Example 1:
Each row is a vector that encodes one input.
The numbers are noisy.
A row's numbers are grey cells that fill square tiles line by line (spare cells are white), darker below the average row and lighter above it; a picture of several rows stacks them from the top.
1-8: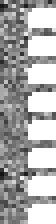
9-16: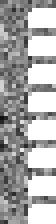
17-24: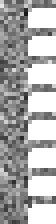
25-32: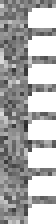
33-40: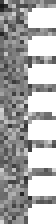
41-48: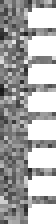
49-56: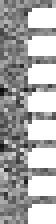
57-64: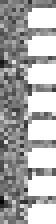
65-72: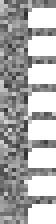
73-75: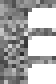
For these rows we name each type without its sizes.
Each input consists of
a point on a line.
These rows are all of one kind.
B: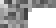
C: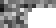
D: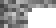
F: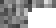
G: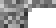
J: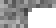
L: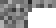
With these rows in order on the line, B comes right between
G and J.
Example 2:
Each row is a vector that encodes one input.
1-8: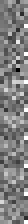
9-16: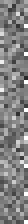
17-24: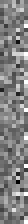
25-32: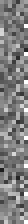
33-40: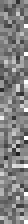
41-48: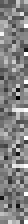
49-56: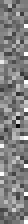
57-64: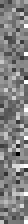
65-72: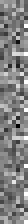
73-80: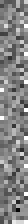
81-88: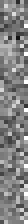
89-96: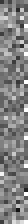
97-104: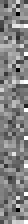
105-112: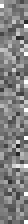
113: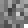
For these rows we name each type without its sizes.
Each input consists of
a label.
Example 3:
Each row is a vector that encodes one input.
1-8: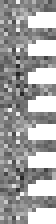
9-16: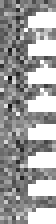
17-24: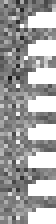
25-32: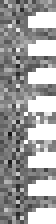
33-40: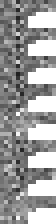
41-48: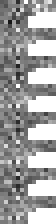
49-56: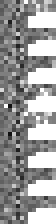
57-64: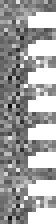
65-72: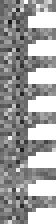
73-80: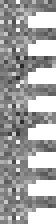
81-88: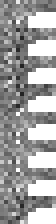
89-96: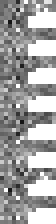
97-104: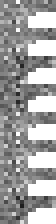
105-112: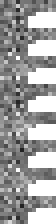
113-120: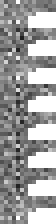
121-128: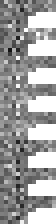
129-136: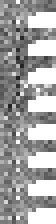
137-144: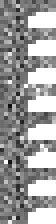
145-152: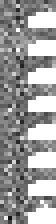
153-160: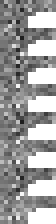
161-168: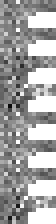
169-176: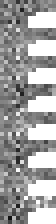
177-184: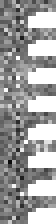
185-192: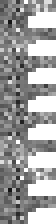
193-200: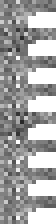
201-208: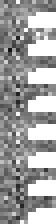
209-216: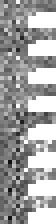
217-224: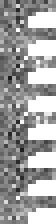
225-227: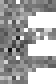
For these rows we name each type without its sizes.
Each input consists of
a label.
